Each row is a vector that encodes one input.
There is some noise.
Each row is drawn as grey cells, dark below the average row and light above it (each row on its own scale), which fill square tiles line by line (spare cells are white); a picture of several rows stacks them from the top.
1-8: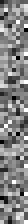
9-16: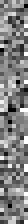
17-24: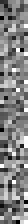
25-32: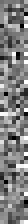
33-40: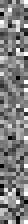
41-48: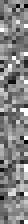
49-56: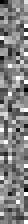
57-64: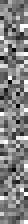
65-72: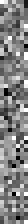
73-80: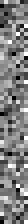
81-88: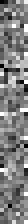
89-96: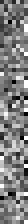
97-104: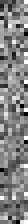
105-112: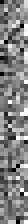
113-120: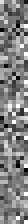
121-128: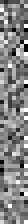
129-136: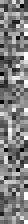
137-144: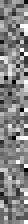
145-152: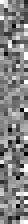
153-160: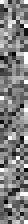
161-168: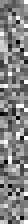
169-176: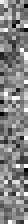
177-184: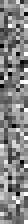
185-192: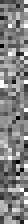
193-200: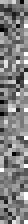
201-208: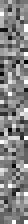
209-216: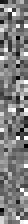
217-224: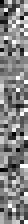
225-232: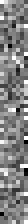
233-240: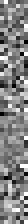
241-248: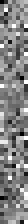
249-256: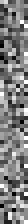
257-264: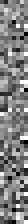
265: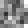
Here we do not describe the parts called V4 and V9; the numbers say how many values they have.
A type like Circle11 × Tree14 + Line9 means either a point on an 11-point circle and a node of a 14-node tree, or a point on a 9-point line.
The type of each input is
Bool × Bool × Bool × Bool × Tree8 × Tree11 × V4 × V9.
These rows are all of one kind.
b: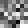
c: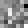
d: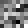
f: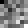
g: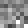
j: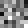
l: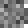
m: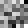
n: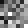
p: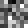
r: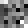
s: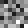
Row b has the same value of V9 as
f, p and r.
